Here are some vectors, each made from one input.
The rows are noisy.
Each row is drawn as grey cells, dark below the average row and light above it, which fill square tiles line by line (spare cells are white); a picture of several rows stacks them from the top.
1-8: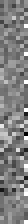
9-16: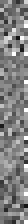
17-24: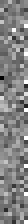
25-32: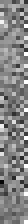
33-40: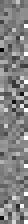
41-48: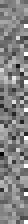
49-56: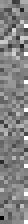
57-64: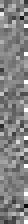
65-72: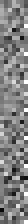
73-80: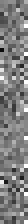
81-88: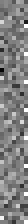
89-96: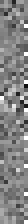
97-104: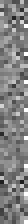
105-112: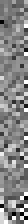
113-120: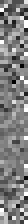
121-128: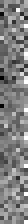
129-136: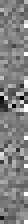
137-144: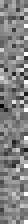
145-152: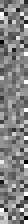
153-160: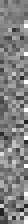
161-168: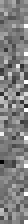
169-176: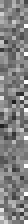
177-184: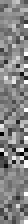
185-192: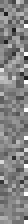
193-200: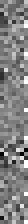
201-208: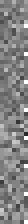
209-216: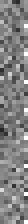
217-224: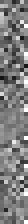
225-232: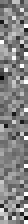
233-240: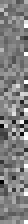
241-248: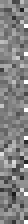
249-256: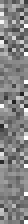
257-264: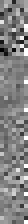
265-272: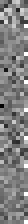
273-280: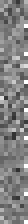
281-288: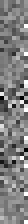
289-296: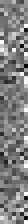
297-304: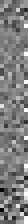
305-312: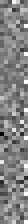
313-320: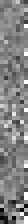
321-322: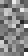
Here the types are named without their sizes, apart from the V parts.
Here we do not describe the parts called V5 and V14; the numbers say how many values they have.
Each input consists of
a point on a line and a node of a tree, together with either a fixed value, or a true/false value, a value of V5 and a value of V14.
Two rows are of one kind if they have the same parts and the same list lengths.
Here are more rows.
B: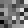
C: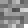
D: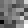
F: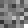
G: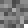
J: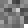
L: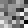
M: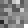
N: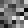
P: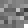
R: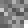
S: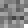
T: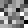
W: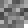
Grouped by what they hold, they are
B, D, F, G, M, N, T
C, J, L, P, R, S, W

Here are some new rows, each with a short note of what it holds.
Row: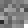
a point on a line and a node of a tree
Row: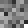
a point on a line and a node of a tree
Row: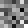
a point on a line, a node of a tree, a true/false value, a value of V5 and a value of V14
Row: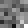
a point on a line and a node of a tree
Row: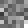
a point on a line, a node of a tree, a true/false value, a value of V5 and a value of V14
